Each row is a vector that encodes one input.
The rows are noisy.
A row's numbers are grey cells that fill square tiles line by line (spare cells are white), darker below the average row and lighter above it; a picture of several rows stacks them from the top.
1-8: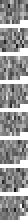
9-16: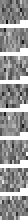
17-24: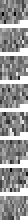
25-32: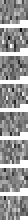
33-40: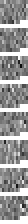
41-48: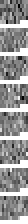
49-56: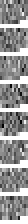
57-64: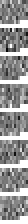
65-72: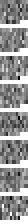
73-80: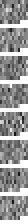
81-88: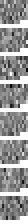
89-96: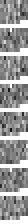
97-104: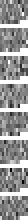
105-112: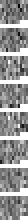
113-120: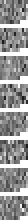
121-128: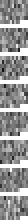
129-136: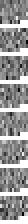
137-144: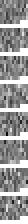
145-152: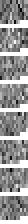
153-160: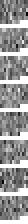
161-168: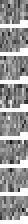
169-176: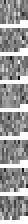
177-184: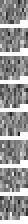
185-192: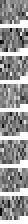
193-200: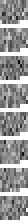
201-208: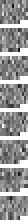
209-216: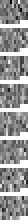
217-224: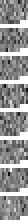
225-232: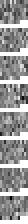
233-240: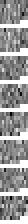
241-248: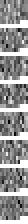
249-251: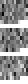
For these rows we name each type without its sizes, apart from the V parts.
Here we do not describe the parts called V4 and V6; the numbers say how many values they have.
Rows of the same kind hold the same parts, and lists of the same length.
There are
2 kinds of row.
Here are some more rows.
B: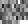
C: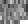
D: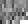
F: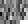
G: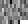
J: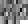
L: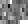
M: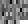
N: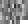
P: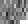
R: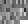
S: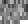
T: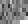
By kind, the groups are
B, G, N
C, D, F, J, L, M, P, R, S, T

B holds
a point on a circle and a value of V4.
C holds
a point on a circle, a true/false value, a value of V4 and a value of V6.
